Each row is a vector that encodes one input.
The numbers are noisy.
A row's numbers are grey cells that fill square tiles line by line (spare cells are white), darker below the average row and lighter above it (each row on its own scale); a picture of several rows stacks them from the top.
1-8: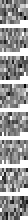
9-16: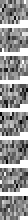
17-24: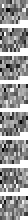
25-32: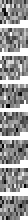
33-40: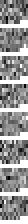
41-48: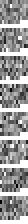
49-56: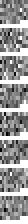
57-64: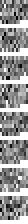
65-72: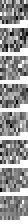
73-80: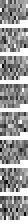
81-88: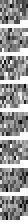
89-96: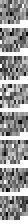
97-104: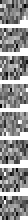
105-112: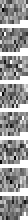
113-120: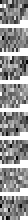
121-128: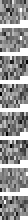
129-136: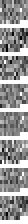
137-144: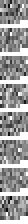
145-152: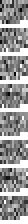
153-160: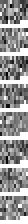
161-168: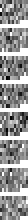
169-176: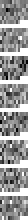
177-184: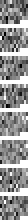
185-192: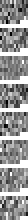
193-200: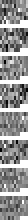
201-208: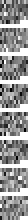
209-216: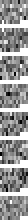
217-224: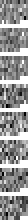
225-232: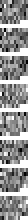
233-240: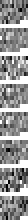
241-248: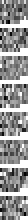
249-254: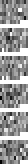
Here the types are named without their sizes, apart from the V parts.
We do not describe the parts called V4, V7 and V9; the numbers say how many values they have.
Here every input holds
either three true/false values, a value of V4, a value of V7 and a value of V9, or a list of points on a circle.
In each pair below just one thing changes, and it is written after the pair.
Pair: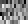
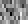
the value of V7
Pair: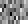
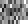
the value of V7
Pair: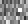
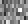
one of the three true/false values
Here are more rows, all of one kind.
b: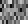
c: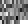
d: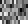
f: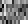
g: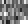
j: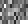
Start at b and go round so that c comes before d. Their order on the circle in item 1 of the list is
b, f, j, g, c, d.
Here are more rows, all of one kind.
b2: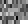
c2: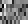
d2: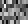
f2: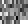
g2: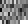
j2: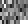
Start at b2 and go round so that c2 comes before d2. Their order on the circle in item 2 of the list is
b2, f2, c2, d2, j2, g2.
